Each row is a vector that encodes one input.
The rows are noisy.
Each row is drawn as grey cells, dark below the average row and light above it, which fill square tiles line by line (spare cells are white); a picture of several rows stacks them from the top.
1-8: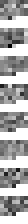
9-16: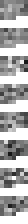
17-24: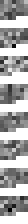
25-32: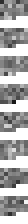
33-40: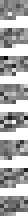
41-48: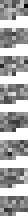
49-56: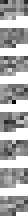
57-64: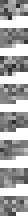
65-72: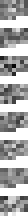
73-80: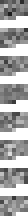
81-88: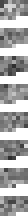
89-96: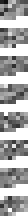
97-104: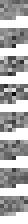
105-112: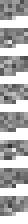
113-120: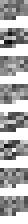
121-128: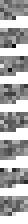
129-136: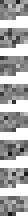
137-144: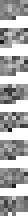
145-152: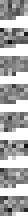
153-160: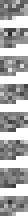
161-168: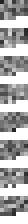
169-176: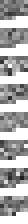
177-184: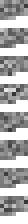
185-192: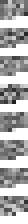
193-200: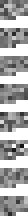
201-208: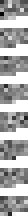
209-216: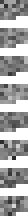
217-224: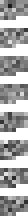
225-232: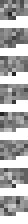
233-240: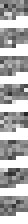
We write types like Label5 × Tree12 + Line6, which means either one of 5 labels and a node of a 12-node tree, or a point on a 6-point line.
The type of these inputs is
(Bool × Bool × Bool × Bool + Unit) × (Circle18 + Unit) × Label7.
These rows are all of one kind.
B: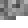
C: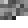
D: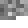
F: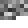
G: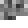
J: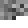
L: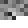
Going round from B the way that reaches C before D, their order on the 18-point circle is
B, G, J, C, D, L, F.
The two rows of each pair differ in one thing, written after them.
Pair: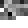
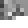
one of the four true/false values
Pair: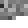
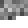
the label
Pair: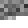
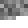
the label
